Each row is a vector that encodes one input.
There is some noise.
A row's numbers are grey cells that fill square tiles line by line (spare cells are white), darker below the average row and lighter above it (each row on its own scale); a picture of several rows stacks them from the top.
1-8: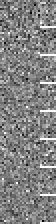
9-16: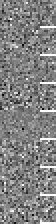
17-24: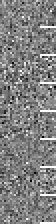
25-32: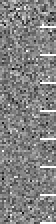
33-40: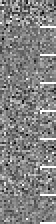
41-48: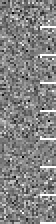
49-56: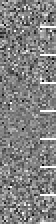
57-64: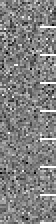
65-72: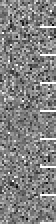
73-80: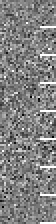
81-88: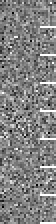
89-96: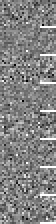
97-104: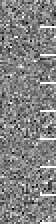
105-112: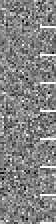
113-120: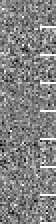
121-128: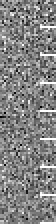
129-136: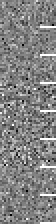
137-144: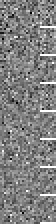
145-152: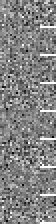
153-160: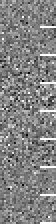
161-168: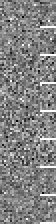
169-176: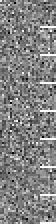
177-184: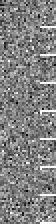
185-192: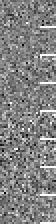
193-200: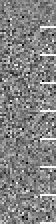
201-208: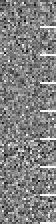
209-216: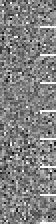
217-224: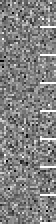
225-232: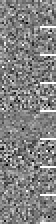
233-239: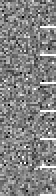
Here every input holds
either a point on each of two 11-point circles, or a point on a 13-point line.
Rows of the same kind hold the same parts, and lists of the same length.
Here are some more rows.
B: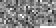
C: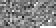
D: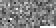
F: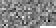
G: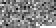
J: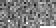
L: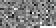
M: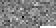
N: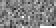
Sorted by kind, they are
B, F, N
C, D, G, J, L, M

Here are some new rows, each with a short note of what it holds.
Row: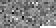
a point on each of two 11-point circles
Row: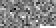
a point on a 13-point line
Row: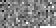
a point on each of two 11-point circles
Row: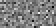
a point on each of two 11-point circles
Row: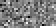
a point on each of two 11-point circles
